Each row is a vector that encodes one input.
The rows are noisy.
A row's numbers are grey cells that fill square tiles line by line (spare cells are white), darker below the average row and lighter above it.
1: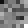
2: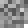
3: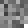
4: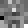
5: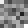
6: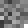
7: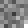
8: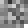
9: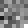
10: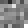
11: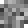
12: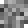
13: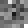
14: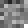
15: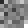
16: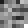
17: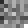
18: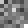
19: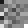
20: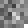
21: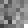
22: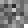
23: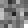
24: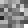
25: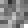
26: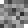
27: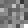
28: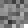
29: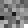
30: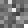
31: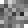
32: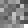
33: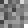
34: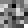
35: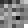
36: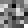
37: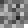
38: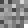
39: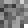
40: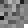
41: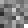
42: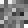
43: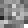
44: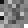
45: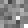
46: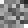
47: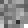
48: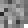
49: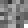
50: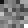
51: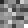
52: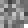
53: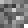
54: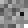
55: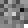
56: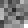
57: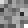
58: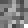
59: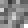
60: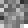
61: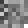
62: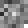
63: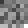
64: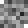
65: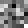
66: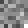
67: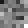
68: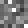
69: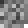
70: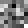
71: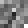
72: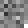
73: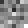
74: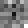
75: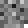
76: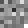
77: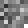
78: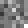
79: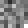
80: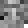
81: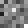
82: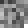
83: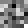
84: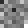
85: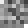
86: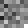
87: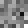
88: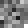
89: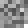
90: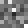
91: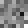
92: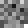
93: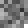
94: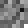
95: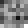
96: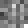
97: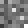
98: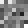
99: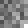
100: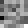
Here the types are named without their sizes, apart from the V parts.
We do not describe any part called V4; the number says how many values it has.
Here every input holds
a list of items, each a point on a line and a value of V4.
